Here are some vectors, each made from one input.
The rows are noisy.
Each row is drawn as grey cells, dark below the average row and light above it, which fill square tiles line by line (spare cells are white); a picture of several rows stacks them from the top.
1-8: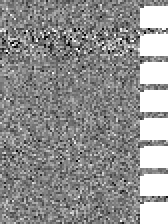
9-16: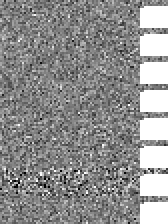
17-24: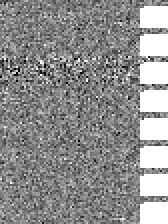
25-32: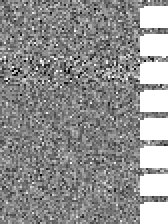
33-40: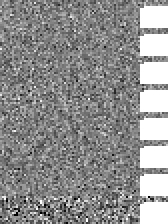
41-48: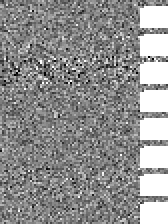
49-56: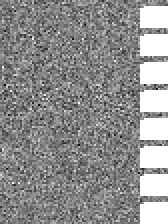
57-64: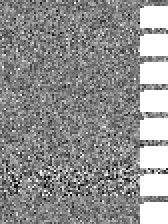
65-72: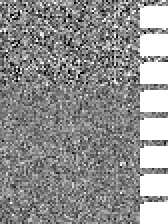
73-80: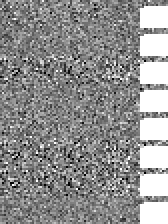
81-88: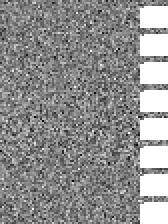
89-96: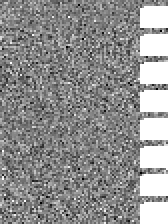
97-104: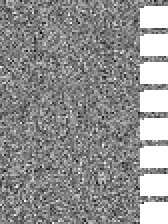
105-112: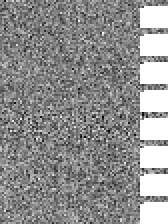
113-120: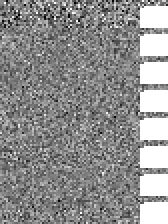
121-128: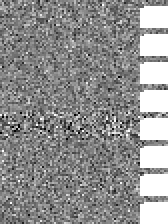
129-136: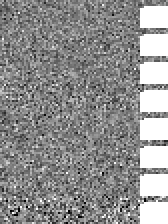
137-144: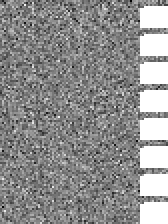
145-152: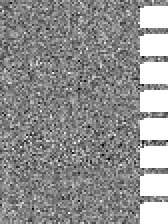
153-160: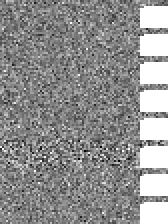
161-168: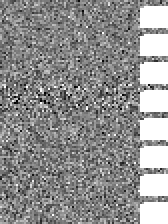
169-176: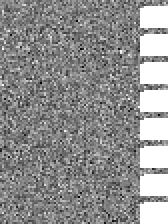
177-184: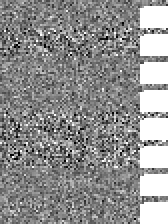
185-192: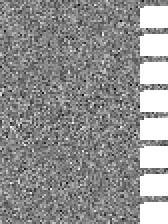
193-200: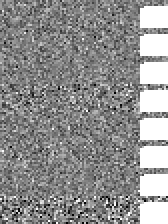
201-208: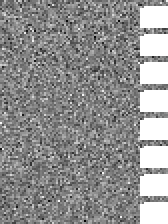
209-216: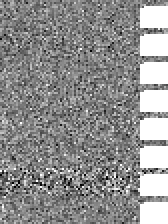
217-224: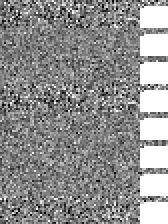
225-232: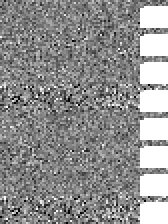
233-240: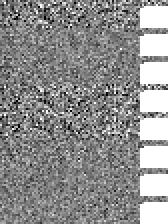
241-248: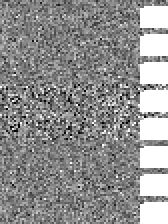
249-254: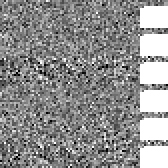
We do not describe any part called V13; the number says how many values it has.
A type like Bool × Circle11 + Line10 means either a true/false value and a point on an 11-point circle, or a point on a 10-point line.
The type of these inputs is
(Bool × Bool × Bool + Unit) × Line11 × V13 + Line6.
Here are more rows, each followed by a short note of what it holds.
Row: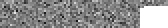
a point on an 11-point line and a value of V13
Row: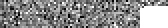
a point on a 6-point line
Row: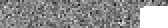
a point on an 11-point line, three true/false values and a value of V13
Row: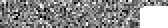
a point on a 6-point line
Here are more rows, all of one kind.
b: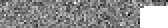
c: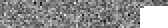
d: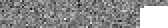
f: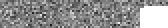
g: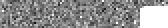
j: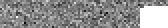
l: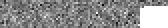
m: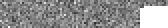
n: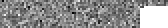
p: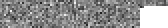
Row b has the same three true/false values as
c, m, n and p.
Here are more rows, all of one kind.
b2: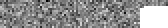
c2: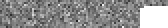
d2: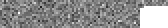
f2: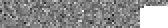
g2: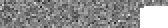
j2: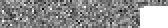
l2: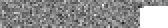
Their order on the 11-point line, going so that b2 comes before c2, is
b2, g2, l2, d2, j2, f2, c2.
